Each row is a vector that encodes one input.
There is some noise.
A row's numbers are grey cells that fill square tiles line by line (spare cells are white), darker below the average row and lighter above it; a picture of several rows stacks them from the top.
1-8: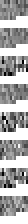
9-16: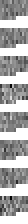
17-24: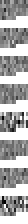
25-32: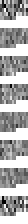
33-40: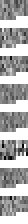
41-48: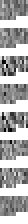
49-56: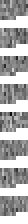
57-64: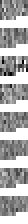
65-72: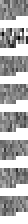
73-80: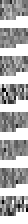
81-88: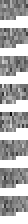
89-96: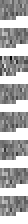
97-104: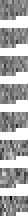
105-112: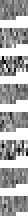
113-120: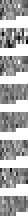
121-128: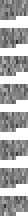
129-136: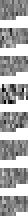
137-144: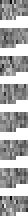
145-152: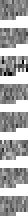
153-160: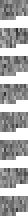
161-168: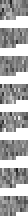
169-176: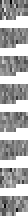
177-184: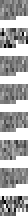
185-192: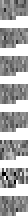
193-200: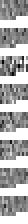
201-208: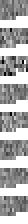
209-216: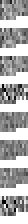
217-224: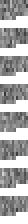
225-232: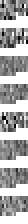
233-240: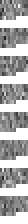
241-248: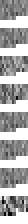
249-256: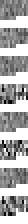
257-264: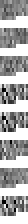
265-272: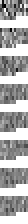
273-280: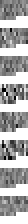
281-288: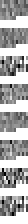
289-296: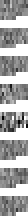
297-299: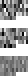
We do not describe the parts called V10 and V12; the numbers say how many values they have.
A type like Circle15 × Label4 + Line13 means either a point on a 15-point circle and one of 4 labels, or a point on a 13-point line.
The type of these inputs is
Bool × (Line11 + V12) + Line9 + V10.
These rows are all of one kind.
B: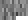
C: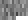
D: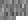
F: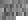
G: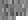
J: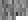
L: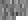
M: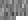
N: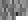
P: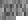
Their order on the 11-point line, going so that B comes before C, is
M, F, P, B, L, D, N, C, G, J.
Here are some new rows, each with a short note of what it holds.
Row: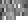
a value of V10
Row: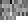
a value of V10
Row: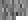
a point on an 11-point line and a true/false value
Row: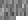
a point on an 11-point line and a true/false value
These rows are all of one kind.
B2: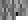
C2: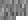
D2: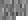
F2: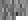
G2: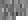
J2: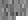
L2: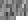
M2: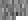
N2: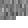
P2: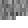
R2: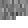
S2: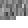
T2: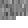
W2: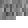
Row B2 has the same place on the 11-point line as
C2, F2 and N2.
